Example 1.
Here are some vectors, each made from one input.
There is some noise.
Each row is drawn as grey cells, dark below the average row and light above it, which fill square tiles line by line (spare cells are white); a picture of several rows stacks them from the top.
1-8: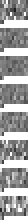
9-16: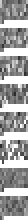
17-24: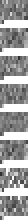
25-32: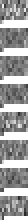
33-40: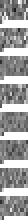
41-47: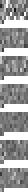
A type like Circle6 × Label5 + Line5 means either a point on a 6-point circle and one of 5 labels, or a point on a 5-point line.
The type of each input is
Line5.
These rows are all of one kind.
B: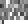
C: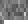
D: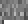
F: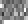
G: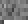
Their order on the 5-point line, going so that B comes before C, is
B, C, G, D, F.
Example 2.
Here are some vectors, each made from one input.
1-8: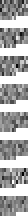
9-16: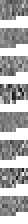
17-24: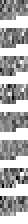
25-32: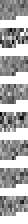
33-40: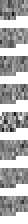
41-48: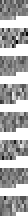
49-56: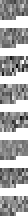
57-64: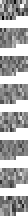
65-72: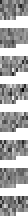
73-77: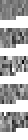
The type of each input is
Tree9 + Unit.
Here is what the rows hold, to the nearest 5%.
About 10% of them hold a fixed value. The rest hold a node of a 9-node tree.
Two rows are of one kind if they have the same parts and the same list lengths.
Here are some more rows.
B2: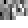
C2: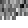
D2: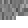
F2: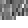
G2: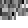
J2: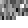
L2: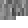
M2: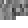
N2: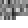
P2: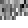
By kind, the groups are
B2, G2, N2
C2, D2, F2, J2, L2, M2, P2

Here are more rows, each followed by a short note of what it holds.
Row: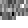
a fixed value
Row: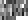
a node of a 9-node tree
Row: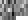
a fixed value
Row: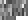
a node of a 9-node tree
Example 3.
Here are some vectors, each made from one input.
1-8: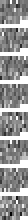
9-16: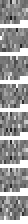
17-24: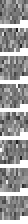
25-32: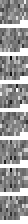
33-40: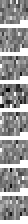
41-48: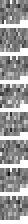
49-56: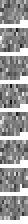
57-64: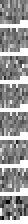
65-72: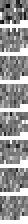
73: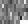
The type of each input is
Circle10 + Unit.
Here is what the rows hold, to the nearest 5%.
About 95% of them hold a point on a 10-point circle. The rest hold a fixed value.
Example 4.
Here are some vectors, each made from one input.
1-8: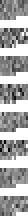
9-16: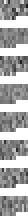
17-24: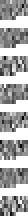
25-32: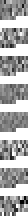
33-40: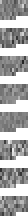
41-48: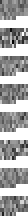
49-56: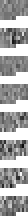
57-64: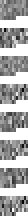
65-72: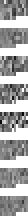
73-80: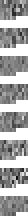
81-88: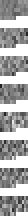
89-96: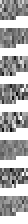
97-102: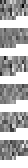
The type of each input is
Line8.
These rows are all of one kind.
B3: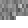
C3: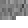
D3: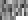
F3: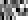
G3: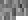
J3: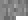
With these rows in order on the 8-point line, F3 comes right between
C3 and D3.
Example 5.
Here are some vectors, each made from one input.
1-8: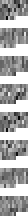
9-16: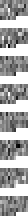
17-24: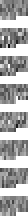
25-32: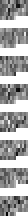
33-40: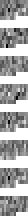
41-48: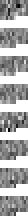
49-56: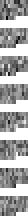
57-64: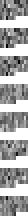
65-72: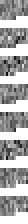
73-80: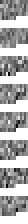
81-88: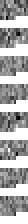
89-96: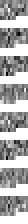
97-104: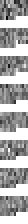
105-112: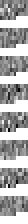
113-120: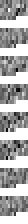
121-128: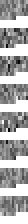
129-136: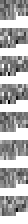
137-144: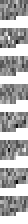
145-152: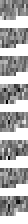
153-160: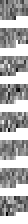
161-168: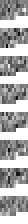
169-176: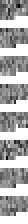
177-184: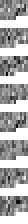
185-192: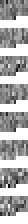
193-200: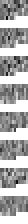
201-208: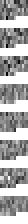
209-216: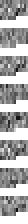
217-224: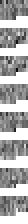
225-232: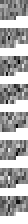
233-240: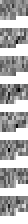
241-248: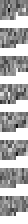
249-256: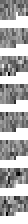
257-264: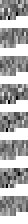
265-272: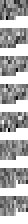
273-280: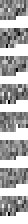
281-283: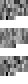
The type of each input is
Line15.
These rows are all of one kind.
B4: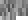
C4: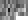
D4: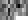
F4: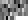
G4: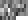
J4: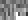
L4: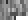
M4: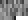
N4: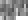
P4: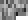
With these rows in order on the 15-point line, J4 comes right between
C4 and N4.
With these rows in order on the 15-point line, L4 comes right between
M4 and P4.
